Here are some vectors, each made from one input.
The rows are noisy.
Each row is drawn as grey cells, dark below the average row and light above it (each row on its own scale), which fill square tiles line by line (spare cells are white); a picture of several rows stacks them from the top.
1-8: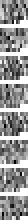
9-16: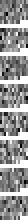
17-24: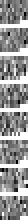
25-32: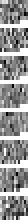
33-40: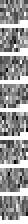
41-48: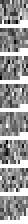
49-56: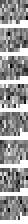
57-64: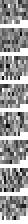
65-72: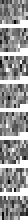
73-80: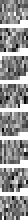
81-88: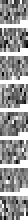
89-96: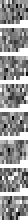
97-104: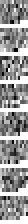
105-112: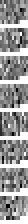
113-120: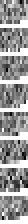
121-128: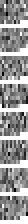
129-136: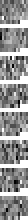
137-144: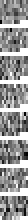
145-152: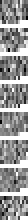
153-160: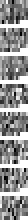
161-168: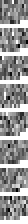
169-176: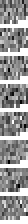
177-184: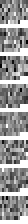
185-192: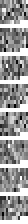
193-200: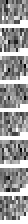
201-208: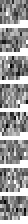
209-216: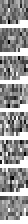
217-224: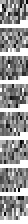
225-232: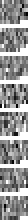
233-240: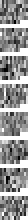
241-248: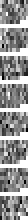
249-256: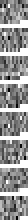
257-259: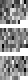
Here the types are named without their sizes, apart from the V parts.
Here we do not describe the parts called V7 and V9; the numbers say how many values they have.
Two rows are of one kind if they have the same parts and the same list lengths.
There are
2 kinds of row.
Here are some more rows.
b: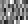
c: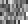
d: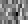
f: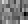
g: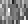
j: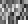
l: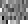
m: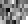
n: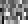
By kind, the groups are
b, f, g, j, l, n
c, d, m

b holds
a point on each of two circles.
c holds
a value of V7 and a value of V9.
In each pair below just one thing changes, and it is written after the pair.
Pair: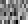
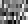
the value of V7
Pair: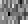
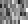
the value of V9
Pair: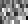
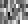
the value of V9
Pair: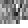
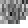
the value of V7
